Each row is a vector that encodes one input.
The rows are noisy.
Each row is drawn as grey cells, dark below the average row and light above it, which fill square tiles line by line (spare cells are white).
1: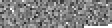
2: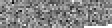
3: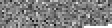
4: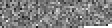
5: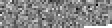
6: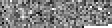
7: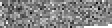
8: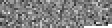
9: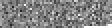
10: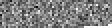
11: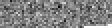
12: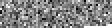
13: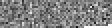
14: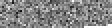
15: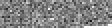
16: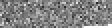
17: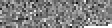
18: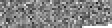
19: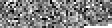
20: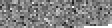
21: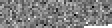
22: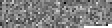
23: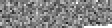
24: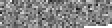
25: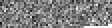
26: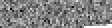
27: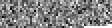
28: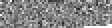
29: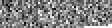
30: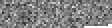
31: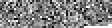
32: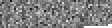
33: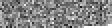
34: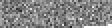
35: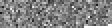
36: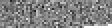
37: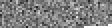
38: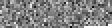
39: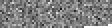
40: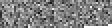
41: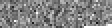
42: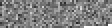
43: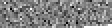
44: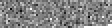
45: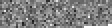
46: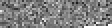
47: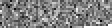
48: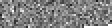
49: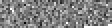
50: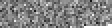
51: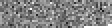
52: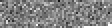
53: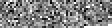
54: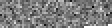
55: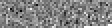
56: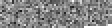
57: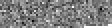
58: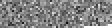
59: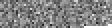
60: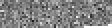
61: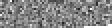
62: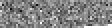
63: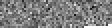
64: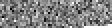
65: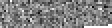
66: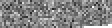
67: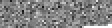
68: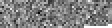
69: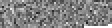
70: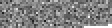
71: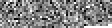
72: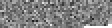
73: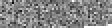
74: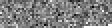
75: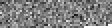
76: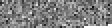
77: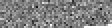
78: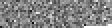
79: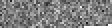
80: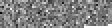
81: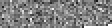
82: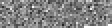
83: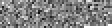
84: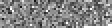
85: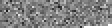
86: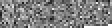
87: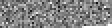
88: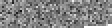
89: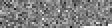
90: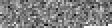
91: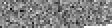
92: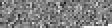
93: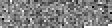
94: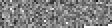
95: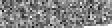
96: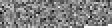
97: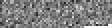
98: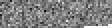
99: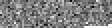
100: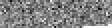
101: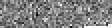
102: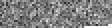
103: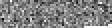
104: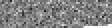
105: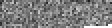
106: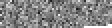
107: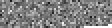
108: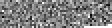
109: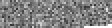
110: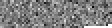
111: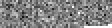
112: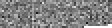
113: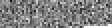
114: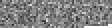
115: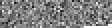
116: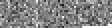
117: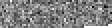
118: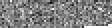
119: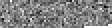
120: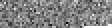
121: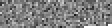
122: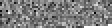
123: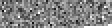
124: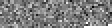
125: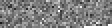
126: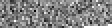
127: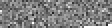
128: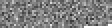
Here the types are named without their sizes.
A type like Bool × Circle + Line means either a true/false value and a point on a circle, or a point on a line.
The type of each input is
List(Line).
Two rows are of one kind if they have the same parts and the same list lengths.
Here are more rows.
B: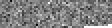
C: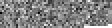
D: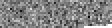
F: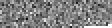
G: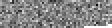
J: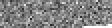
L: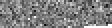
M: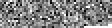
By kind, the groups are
B, J, L
C, G
D, F
M

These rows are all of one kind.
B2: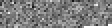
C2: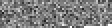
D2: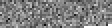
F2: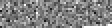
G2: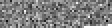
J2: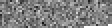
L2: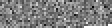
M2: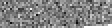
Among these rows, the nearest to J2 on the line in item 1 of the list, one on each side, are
B2 and C2.
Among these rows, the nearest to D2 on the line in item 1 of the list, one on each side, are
B2 and L2.
